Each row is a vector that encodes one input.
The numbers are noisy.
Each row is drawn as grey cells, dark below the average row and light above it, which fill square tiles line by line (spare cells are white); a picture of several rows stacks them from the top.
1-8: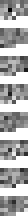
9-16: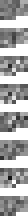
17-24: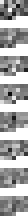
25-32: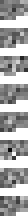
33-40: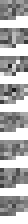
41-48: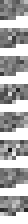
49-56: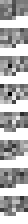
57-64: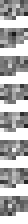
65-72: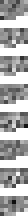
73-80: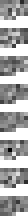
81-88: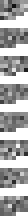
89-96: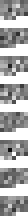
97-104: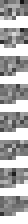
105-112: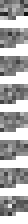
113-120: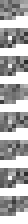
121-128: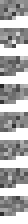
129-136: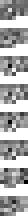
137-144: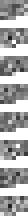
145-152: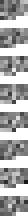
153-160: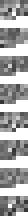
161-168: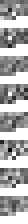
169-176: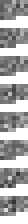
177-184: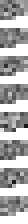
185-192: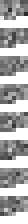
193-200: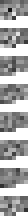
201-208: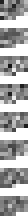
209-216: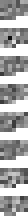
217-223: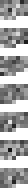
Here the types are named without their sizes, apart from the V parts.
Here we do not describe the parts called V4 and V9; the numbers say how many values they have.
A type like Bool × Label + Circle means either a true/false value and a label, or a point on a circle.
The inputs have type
(Bool × Bool × Bool + Line) × Line + V4 × V9.
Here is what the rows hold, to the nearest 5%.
About 65% of them hold a point on a line, together with either a point on a line, or three true/false values. The rest hold a value of V4 and a value of V9.
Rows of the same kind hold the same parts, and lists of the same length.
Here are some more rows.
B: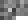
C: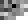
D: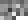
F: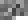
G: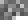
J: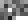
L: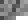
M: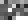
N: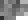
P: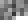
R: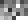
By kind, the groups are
B, J, L, M, N
C, F, G, P
D, R

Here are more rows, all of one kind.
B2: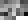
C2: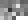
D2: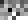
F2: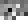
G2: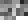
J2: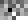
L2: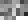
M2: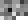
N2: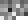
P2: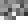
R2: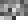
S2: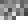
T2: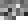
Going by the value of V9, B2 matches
G2 and L2.
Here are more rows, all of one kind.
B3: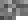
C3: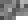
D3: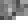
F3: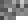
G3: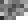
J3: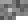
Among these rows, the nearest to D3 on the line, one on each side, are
C3 and J3.
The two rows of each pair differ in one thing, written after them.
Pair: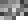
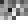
the value of V4
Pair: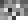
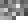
the value of V9
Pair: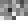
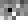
the value of V9
